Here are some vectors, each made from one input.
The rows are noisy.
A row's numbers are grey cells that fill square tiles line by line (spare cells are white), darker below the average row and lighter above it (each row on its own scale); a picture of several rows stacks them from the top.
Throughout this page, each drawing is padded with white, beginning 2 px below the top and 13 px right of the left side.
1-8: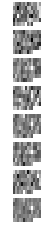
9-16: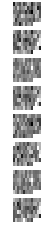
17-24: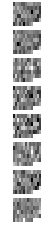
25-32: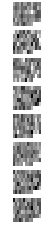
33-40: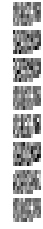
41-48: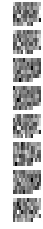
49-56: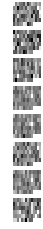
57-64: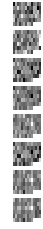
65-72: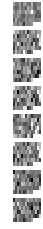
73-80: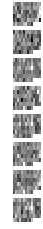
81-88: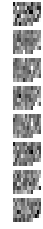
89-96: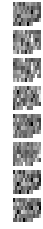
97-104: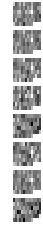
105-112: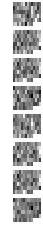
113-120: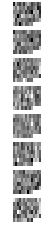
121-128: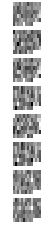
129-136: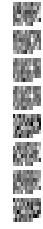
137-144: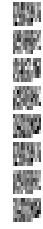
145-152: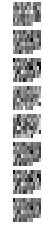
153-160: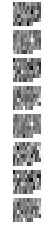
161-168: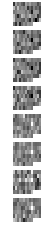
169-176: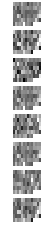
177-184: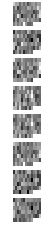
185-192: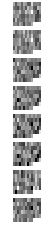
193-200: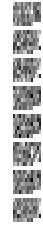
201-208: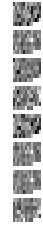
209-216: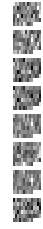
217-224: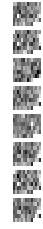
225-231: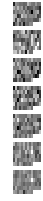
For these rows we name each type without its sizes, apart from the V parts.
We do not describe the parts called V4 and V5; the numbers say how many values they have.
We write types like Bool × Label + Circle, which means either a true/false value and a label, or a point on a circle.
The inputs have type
Bool × Bool × Bool × (Circle + Unit) + Tree × V4 × V5 + Unit.
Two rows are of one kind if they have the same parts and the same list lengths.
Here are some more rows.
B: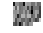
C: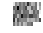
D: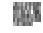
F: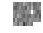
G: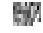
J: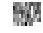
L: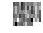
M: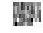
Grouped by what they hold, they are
B
C, F
D, G, J
L, M

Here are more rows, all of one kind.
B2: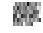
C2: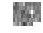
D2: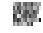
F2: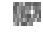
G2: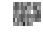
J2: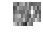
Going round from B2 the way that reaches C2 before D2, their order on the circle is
B2, F2, J2, G2, C2, D2.
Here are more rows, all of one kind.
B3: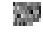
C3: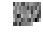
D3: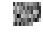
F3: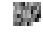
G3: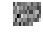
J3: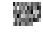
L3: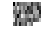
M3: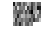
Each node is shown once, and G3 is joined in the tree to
D3 and F3.
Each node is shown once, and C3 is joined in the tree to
L3.
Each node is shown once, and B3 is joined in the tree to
D3 and L3.
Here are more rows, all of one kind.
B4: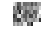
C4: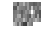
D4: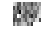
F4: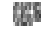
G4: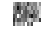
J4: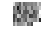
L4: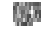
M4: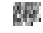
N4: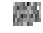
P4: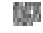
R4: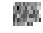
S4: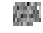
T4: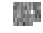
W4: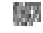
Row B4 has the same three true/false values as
D4, J4 and R4.
